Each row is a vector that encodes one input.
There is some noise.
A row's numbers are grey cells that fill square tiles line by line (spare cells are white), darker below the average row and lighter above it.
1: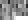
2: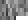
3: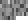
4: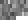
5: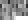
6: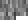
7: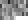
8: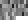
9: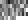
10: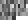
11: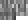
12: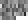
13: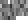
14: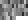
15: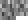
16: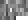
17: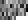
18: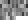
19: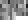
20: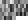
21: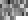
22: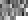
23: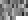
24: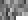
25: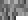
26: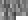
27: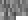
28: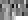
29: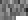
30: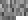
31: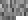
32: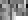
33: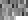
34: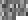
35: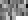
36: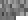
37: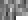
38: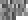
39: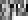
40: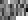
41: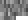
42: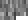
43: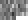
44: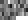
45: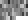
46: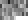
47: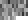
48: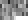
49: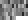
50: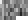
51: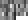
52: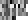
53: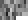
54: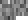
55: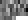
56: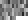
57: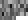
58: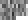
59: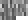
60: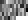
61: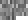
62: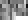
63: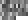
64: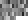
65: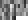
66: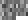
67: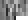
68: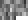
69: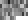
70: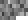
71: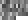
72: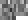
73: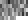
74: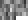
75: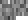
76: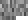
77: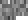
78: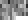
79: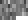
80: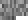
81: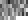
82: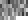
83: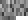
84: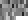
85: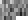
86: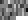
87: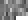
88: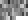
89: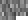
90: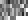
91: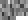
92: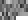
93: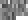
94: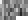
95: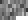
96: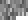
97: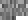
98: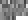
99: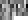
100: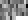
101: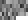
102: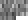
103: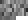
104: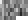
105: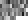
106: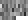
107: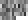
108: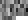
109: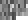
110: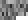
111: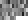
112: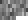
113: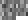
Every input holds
either three true/false values, or a list of up to three points on a 5-point line.
